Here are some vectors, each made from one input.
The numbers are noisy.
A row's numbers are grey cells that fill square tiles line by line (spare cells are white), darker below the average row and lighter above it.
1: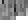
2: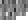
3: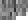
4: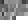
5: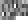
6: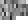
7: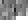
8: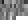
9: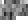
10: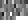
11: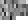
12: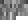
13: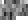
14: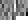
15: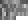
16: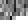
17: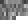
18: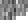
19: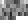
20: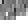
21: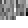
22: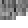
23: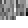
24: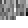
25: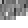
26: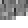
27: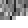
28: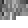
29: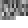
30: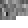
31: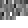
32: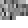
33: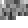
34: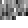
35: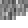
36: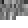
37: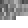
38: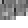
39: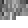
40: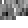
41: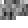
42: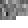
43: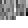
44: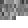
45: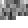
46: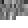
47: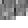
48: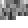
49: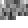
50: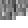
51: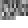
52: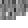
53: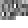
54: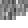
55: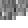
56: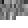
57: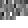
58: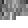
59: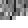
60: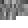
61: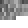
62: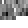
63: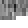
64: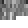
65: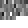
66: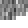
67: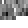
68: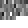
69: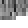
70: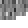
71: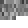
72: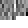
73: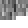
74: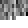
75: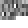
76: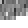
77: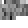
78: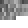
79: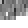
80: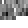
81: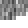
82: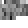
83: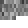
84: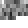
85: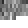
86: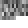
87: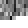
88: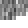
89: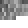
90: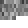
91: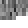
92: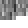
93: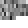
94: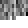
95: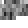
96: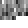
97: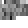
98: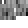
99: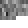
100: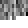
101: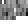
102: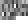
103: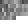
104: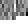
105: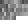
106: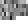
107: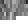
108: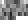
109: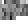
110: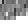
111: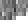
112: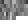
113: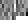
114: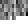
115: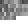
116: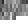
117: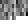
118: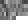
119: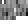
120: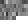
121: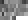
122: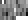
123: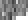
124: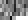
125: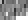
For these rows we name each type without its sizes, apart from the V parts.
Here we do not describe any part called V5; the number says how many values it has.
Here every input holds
a true/false value, together with either a point on a line, or a list of values of V5.
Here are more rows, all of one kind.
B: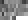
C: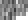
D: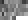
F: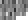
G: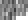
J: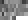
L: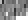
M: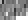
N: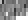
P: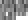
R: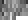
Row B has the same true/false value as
D, J and R.
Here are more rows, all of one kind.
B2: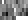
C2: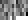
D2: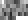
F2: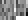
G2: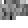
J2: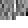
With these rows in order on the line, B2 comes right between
D2 and G2.
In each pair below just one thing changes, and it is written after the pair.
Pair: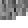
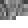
the true/false value
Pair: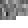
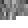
the value of V5 in item 1 of the list
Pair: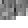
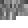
the true/false value
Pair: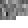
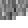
the true/false value
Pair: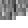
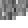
the value of V5 in item 2 of the list
